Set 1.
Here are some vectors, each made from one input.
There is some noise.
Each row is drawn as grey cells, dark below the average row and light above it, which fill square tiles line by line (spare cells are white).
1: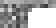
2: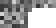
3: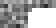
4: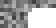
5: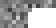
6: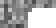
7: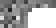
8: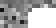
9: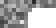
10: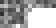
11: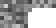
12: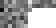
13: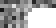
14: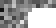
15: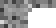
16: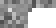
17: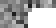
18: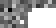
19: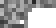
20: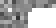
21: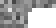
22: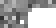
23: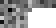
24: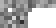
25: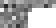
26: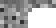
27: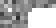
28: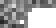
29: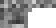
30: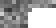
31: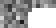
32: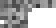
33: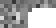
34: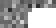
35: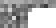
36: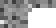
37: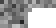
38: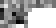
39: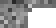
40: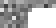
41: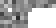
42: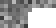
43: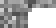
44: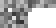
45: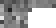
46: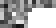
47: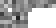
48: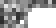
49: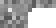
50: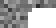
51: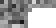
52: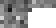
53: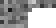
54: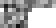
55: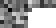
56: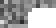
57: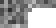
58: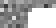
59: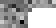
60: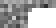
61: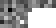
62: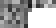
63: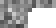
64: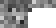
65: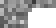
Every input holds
a node of a 7-node tree, together with either a fixed value, or three true/false values.
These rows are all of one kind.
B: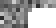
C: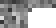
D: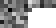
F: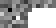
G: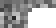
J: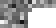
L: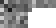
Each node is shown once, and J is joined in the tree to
C.
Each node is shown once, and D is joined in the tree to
L.
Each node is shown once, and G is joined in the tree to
C, F and L.
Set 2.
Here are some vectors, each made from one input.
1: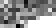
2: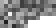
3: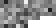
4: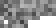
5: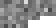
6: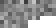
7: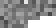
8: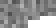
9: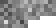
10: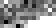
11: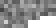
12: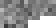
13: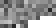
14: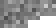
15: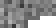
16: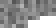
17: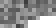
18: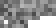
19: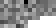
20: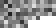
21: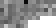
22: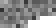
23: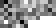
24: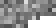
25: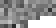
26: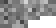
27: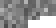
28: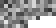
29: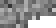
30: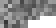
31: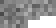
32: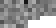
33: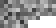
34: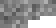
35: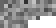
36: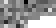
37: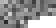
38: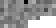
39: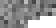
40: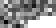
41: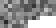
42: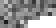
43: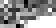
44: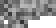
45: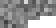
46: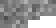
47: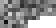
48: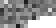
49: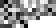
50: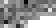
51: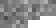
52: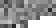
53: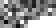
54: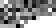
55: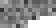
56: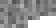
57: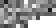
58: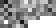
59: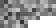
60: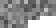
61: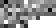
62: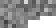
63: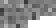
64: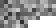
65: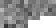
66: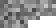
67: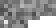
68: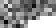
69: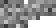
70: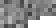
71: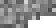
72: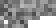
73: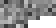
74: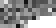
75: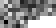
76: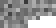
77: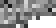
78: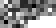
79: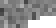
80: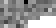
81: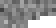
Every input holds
either a point on a 9-point circle, or a point on an 11-point line.
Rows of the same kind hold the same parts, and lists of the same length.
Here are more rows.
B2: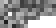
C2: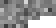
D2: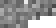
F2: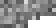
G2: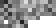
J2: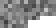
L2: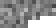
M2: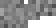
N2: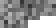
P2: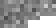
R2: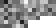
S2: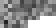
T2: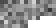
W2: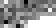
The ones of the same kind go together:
B2, C2, D2, F2, J2, L2, M2, N2, S2
G2, P2, R2, T2, W2

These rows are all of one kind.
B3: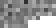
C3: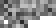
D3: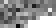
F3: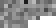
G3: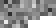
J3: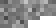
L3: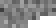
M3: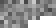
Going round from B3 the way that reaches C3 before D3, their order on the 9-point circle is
B3, F3, M3, G3, L3, C3, D3, J3.
